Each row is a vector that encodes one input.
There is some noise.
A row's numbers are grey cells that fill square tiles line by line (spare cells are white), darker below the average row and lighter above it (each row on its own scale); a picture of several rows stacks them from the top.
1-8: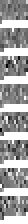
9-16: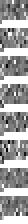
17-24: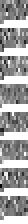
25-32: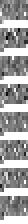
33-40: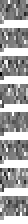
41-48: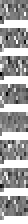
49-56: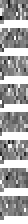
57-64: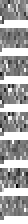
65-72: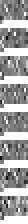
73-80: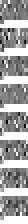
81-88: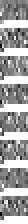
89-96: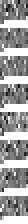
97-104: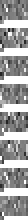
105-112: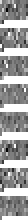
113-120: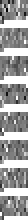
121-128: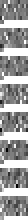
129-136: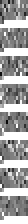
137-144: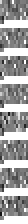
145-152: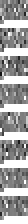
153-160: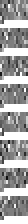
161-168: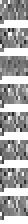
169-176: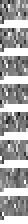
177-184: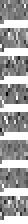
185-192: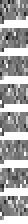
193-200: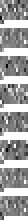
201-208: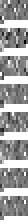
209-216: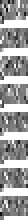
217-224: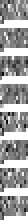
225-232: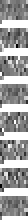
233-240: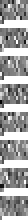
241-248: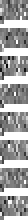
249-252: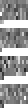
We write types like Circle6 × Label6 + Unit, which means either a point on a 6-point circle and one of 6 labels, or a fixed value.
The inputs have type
Line11 + Line16 × Tree10.
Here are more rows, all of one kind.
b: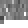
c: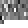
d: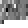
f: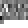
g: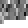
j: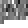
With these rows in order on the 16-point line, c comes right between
f and g.
